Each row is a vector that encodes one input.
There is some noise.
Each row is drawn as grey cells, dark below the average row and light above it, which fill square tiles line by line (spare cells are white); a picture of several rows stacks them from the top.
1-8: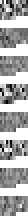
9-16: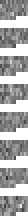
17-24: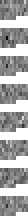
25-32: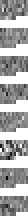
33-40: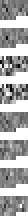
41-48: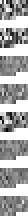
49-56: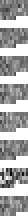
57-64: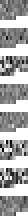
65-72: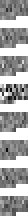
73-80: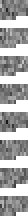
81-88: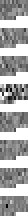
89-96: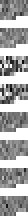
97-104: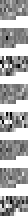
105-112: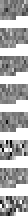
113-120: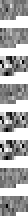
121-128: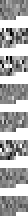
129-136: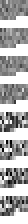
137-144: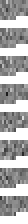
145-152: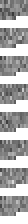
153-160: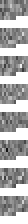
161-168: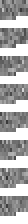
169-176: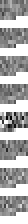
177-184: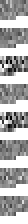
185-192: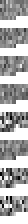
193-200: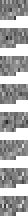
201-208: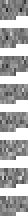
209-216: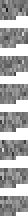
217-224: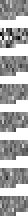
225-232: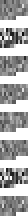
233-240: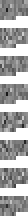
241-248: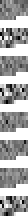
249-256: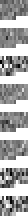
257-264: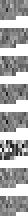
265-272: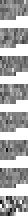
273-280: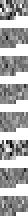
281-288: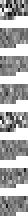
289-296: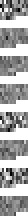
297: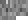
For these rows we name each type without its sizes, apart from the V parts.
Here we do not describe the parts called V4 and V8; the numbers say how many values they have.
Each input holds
either a label, a node of a tree and a value of V4, or a value of V8.
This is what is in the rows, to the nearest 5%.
About 80% of them hold a label, a node of a tree and a value of V4. The rest hold a value of V8.
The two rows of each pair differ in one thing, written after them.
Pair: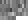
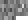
the value of V4
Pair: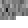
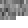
the label
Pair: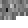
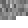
the value of V4
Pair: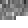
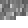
the value of V4
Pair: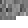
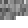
the value of V4
